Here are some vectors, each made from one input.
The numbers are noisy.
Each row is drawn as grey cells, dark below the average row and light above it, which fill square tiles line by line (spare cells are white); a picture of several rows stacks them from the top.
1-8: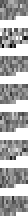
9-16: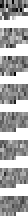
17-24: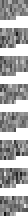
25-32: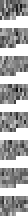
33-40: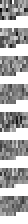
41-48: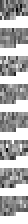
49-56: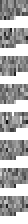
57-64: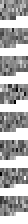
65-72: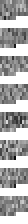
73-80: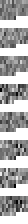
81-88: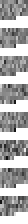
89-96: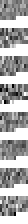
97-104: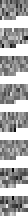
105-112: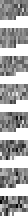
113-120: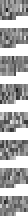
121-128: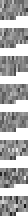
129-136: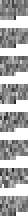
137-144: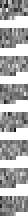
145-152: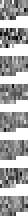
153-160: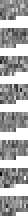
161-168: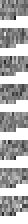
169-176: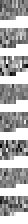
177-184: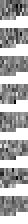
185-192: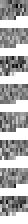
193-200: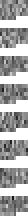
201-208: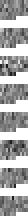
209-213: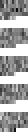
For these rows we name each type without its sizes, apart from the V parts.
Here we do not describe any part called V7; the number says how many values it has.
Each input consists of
a node of a tree, together with either a point on a circle, a point on a line and a true/false value, or a value of V7.
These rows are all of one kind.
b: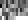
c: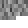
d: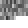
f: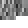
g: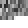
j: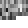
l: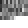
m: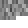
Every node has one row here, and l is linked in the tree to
f and j.
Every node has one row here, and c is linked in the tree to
j and m.
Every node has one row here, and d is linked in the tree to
g.
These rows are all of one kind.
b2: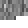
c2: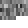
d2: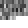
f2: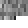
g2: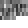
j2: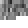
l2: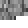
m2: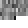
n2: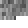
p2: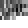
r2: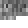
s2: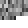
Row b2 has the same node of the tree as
d2, l2, n2 and s2.
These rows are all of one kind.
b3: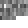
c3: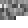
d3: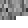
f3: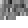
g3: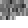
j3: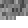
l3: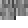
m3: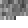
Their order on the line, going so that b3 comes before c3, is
b3, g3, c3, l3, f3, m3, d3, j3.
